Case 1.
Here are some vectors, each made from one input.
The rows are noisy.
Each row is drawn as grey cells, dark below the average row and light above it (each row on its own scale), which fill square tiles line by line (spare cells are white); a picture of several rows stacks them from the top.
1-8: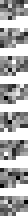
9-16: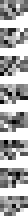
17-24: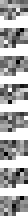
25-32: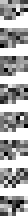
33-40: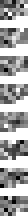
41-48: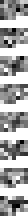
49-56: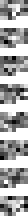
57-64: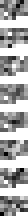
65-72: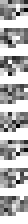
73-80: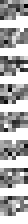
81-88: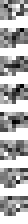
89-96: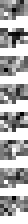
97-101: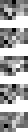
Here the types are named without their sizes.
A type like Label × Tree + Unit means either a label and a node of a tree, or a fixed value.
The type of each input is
Bool × Bool × Bool.
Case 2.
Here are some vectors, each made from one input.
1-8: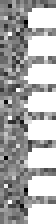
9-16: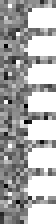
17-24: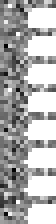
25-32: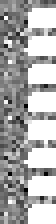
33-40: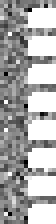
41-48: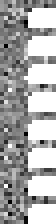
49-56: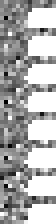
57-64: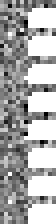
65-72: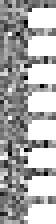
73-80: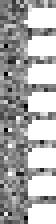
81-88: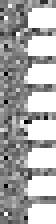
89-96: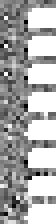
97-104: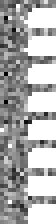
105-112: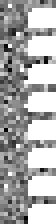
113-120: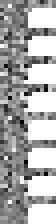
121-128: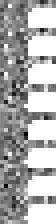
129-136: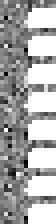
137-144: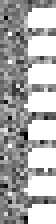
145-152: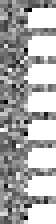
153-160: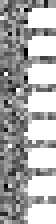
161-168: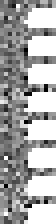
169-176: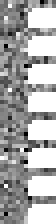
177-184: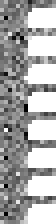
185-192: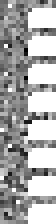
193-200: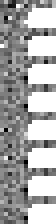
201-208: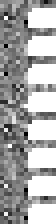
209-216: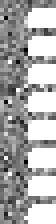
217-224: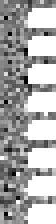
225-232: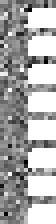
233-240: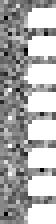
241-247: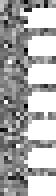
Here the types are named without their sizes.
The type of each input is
Circle.
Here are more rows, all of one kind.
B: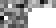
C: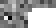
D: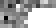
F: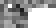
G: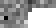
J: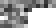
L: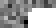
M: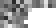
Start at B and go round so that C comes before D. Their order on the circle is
B, C, L, J, G, D, M, F.
